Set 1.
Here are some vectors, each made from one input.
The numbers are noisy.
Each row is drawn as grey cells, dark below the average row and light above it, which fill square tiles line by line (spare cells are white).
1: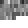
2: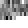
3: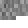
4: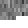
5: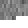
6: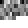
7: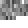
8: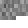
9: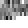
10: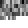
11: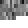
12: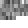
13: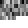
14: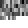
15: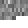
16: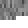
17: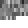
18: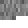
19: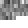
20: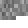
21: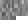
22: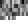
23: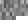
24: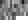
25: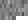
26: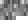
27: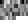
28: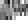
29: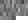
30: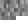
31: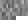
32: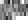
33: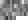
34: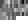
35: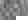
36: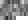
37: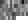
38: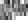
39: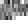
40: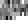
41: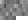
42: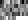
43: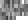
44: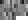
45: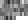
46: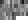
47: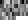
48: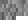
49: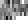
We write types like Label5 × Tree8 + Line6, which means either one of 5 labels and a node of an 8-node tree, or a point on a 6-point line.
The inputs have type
Line6.
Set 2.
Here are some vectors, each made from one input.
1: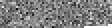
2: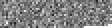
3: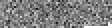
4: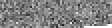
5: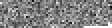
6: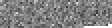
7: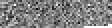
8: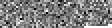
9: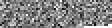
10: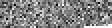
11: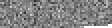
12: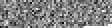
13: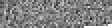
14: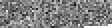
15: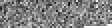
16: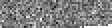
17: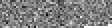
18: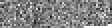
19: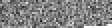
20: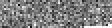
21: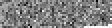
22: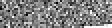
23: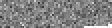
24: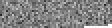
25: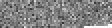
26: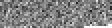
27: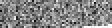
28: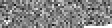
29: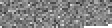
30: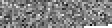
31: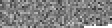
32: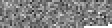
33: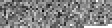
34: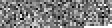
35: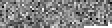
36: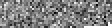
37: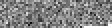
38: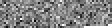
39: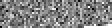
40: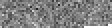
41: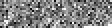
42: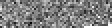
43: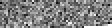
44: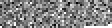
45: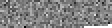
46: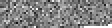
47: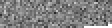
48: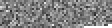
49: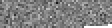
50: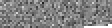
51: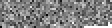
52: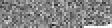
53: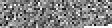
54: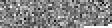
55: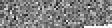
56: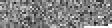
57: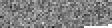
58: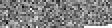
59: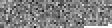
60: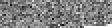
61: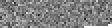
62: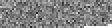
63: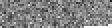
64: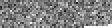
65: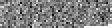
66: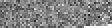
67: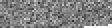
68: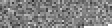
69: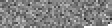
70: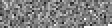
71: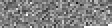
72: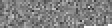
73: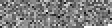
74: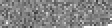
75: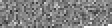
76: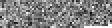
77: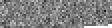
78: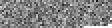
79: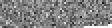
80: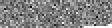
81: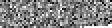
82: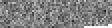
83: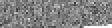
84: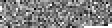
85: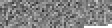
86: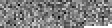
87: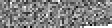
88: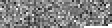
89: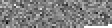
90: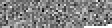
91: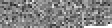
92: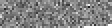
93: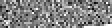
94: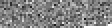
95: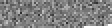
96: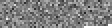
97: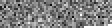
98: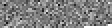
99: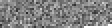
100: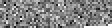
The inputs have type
Label5.
